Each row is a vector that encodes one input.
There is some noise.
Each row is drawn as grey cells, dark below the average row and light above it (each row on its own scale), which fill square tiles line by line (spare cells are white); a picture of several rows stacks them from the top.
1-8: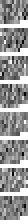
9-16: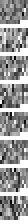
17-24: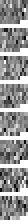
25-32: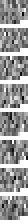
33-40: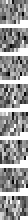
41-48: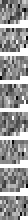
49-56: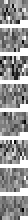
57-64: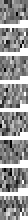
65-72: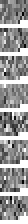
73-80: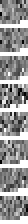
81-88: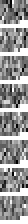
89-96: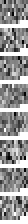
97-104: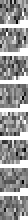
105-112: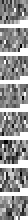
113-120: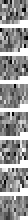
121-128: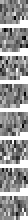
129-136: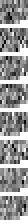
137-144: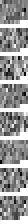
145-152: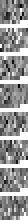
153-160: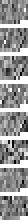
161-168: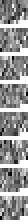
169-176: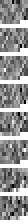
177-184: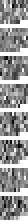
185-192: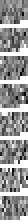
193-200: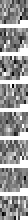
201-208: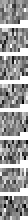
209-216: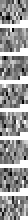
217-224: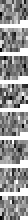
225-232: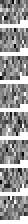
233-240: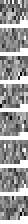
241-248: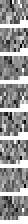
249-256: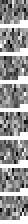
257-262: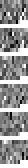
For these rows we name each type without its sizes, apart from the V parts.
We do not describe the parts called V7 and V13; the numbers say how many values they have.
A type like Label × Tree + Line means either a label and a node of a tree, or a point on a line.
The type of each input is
(Line + V7) × (Line + V13).
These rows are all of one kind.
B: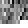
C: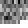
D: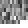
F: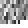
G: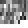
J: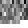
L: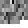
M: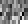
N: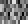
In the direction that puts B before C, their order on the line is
F, G, B, M, J, D, N, C, L.
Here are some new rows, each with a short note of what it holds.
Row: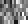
a point on a line and a value of V7
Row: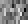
a point on a line and a value of V13
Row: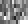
a point on a line and a value of V7
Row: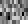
a point on a line and a value of V13
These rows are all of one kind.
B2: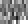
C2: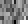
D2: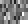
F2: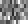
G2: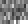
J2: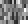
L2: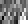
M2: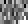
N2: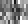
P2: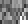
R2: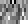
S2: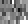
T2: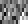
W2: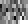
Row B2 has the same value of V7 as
F2, G2, M2 and S2.
